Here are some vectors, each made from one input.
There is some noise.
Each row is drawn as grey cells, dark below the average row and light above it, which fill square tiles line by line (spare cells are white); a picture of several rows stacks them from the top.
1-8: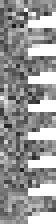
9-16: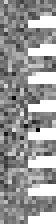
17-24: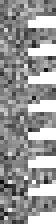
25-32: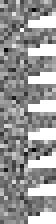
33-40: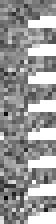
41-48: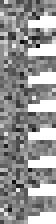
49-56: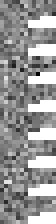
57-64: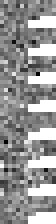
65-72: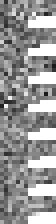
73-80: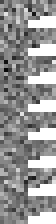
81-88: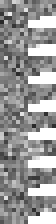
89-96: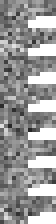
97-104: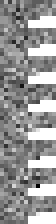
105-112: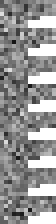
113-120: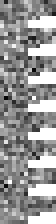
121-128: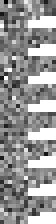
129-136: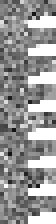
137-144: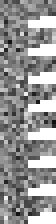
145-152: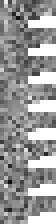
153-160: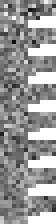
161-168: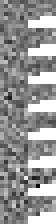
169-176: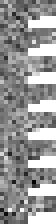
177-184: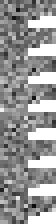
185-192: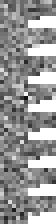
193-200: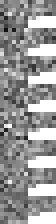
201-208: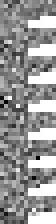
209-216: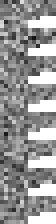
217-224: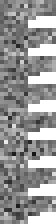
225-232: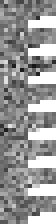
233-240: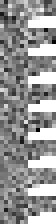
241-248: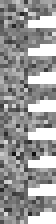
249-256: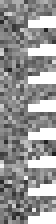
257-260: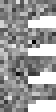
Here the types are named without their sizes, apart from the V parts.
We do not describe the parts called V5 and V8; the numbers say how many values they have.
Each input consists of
either a value of V5 and a value of V8, or a list of points on a line.
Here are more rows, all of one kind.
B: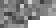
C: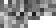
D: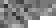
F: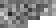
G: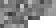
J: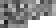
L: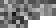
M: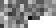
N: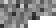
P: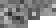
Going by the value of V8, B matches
G, J, M and N.
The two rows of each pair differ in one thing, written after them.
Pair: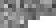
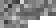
the place on the line in item 2 of the list
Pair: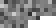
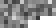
the place on the line in item 1 of the list
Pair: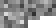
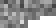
the place on the line in item 2 of the list
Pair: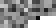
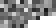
the place on the line in item 2 of the list
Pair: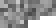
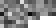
the place on the line in item 2 of the list
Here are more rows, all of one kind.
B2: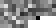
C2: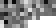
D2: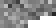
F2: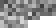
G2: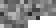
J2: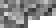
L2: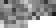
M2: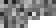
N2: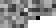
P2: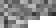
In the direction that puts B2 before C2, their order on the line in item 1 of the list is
N2, B2, G2, J2, M2, D2, P2, F2, C2, L2.
